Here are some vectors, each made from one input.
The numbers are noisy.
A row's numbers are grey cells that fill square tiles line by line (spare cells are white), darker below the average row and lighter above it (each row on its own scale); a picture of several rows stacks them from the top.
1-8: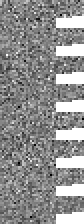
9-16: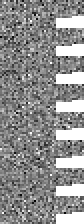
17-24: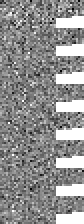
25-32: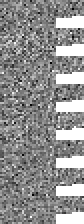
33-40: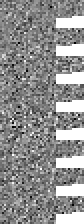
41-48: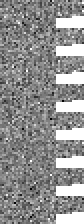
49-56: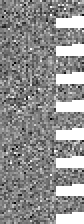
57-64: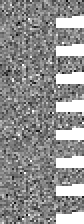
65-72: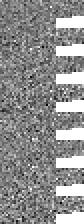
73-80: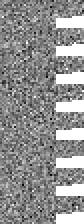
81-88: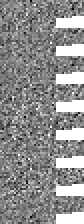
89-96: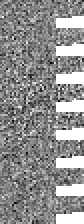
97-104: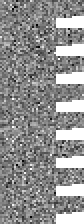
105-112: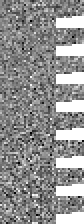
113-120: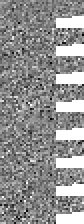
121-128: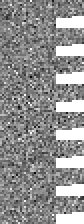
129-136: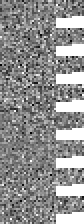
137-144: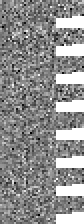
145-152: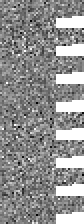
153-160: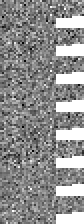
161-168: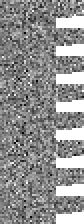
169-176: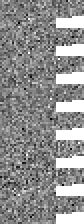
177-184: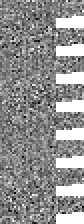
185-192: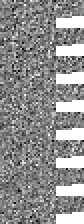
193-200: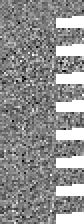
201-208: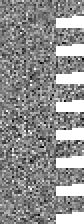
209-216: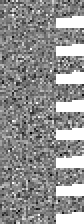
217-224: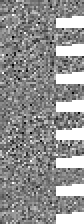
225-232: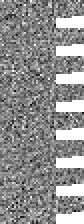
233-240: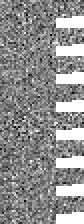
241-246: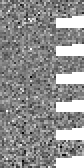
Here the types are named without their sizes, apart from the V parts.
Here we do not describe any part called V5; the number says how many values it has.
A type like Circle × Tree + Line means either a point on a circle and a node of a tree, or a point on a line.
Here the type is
Tree × (Tree + Unit) × V5.
